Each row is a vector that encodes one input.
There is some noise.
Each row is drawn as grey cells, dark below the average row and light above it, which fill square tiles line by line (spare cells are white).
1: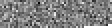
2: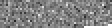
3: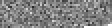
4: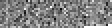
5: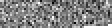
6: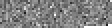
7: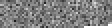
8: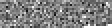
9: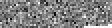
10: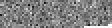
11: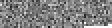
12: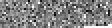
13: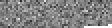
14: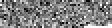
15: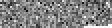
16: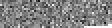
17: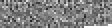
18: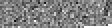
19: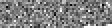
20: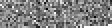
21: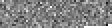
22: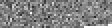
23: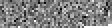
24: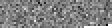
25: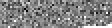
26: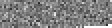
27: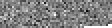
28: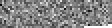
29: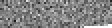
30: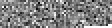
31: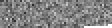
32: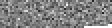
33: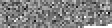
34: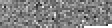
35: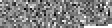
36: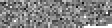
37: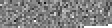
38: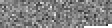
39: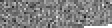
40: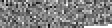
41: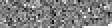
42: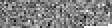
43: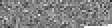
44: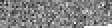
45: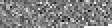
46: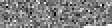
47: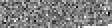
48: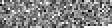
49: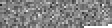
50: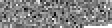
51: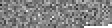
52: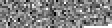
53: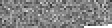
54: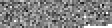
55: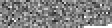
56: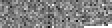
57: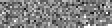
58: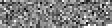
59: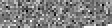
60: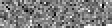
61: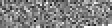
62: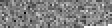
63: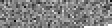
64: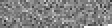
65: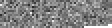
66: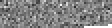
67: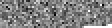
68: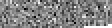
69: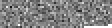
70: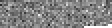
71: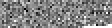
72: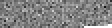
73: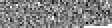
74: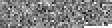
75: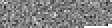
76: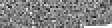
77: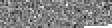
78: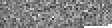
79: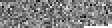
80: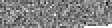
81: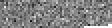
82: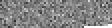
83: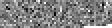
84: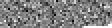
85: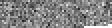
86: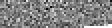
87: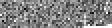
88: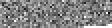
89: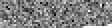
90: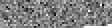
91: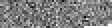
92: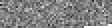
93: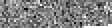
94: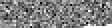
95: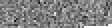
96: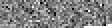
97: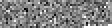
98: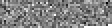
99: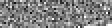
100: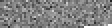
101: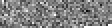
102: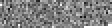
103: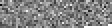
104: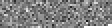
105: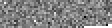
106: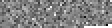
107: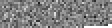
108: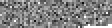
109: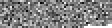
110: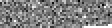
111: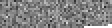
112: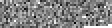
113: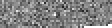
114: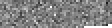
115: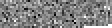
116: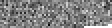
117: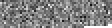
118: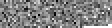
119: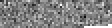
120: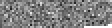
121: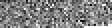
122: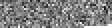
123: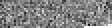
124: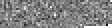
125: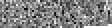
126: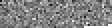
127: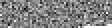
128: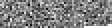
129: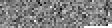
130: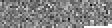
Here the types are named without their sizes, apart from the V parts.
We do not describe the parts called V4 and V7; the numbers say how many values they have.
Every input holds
either two labels, or a value of V4 and a value of V7.
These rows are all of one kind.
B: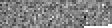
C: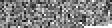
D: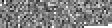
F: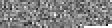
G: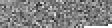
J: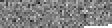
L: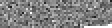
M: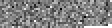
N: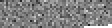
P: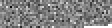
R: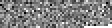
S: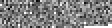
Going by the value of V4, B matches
C, J, N and R.
